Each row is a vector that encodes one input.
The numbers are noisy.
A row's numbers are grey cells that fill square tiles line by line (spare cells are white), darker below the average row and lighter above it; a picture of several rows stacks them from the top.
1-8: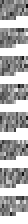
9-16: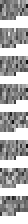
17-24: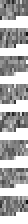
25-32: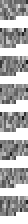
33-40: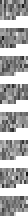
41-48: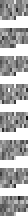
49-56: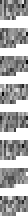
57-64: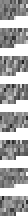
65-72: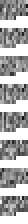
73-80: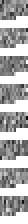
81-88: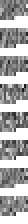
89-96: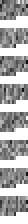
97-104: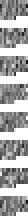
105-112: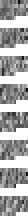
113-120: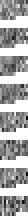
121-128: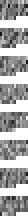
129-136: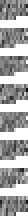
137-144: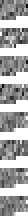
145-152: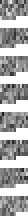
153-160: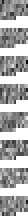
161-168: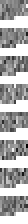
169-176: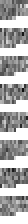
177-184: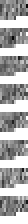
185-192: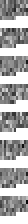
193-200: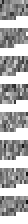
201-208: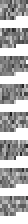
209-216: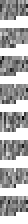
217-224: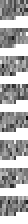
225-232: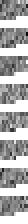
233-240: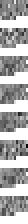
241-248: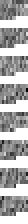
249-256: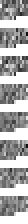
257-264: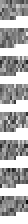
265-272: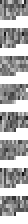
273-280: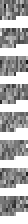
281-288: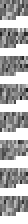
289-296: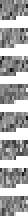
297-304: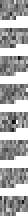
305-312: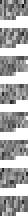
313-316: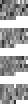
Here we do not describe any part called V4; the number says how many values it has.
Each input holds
either a point on a 9-point line, or a point on an 11-point line, or a node of a 15-node tree and a value of V4.
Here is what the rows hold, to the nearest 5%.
About 25% of them hold a point on a 9-point line. About 35% of them hold a point on an 11-point line. The rest hold a node of a 15-node tree and a value of V4.
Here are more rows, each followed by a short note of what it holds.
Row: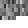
a point on a 9-point line
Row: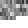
a node of a 15-node tree and a value of V4
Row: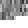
a node of a 15-node tree and a value of V4
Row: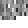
a point on an 11-point line
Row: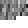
a point on an 11-point line
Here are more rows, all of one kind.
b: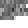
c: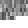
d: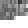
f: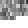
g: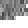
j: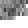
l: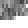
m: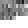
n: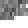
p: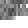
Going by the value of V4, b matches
d, m and n.
